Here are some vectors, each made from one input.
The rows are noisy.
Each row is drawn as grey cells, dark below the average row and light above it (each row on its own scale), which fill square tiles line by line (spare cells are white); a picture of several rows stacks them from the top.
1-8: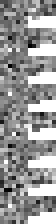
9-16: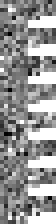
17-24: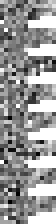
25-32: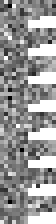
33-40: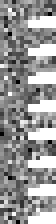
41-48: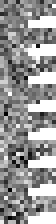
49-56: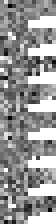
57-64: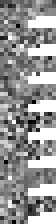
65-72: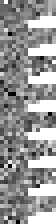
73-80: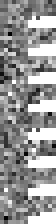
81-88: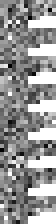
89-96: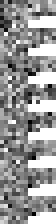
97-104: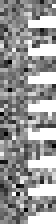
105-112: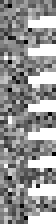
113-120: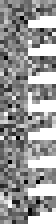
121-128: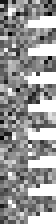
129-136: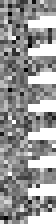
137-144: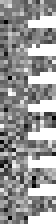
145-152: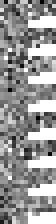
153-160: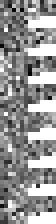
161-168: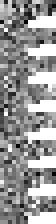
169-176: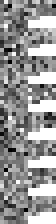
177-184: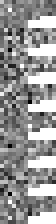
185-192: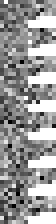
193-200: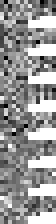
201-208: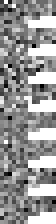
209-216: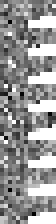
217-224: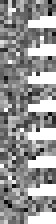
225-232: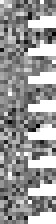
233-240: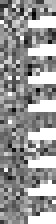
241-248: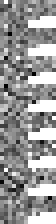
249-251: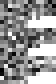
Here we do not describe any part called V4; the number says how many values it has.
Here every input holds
either a node of an 11-node tree, or three true/false values, or a value of V4.
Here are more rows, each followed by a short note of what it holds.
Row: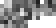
three true/false values
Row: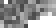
a node of an 11-node tree
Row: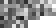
a node of an 11-node tree
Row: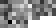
a value of V4
